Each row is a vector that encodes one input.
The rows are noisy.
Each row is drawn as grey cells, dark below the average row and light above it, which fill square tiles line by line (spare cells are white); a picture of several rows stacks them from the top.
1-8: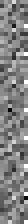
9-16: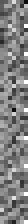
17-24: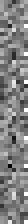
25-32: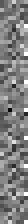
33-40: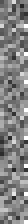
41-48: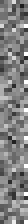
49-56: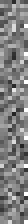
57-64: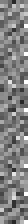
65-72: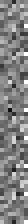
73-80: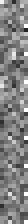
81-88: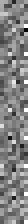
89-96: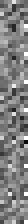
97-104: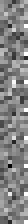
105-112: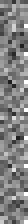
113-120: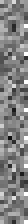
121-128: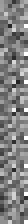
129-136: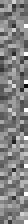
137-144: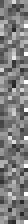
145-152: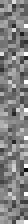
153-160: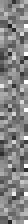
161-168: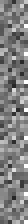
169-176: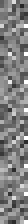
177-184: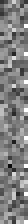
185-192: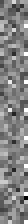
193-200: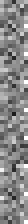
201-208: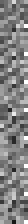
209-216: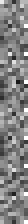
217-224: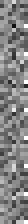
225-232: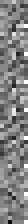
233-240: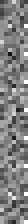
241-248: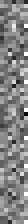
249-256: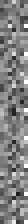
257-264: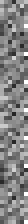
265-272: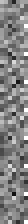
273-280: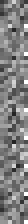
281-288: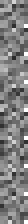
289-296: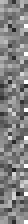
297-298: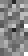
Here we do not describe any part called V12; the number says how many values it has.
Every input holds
a true/false value, together with either a node of a 9-node tree, or a value of V12.
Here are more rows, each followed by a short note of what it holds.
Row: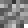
a node of a 9-node tree and a true/false value
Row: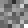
a true/false value and a value of V12
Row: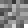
a node of a 9-node tree and a true/false value
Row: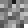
a node of a 9-node tree and a true/false value
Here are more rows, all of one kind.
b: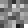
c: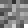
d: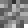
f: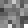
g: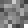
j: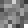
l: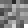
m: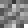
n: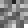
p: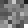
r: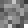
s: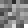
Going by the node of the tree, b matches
g, j and r.
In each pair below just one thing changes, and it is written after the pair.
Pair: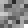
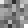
the value of V12
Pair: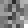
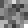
the true/false value
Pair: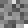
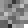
the true/false value
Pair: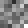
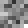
the value of V12
